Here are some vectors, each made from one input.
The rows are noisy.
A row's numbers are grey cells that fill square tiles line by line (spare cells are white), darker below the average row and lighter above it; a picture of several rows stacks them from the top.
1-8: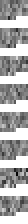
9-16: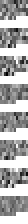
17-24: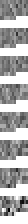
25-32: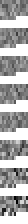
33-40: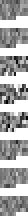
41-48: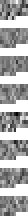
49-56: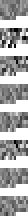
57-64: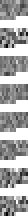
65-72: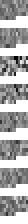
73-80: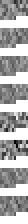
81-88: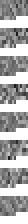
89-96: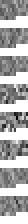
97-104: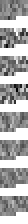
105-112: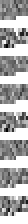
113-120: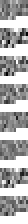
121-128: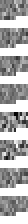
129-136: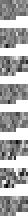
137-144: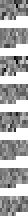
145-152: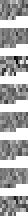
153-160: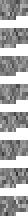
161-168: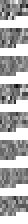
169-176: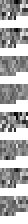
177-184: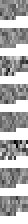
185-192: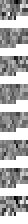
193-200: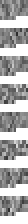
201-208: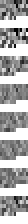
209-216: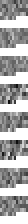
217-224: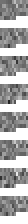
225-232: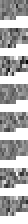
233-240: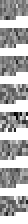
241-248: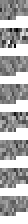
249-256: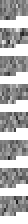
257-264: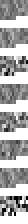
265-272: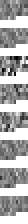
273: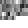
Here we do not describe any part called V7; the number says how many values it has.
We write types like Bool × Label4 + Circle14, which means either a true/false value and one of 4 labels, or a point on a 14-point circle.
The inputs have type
Bool × (Line5 + V7).
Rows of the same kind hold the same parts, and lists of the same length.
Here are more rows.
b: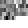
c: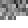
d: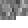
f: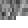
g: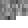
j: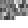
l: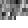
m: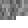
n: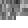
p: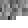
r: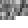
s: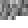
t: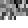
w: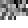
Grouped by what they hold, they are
b, c, g, j, p, r, w
d, f, l, m, n, s, t

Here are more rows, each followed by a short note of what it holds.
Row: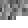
a point on a 5-point line and a true/false value
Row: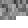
a point on a 5-point line and a true/false value
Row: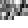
a point on a 5-point line and a true/false value
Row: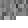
a true/false value and a value of V7
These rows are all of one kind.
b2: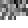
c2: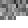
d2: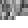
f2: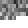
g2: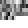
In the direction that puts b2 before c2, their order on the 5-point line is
f2, b2, c2, d2, g2.
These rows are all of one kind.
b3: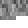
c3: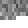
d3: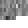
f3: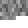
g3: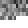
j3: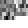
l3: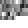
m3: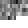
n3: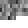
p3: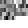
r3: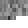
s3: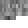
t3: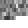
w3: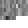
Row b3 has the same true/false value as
c3, f3, g3 and l3.
